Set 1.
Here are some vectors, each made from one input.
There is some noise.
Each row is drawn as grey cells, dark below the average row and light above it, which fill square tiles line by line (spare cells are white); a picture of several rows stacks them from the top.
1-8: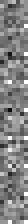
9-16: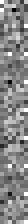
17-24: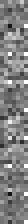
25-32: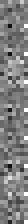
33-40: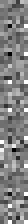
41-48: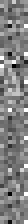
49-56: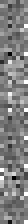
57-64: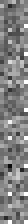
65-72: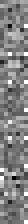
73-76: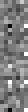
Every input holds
a list of up to two points on a 5-point line.
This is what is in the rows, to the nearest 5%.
All of them are lists of up to two points on a 5-point line: about 5% are empty, 55% hold one and 40% two.
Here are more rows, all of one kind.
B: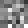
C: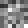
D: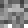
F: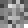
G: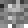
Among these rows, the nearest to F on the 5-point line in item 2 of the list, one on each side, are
C and G.
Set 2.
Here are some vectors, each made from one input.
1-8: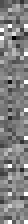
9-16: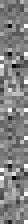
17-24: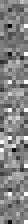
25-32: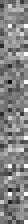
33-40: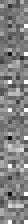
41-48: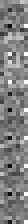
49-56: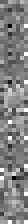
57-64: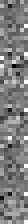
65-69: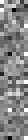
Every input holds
a list of up to two points on a 5-point line.
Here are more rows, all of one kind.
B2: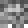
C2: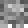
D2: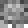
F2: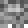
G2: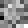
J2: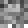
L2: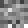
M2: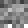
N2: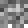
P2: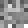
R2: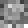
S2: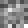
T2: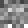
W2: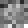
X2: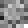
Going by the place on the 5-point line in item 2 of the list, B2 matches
C2, D2, F2 and J2.
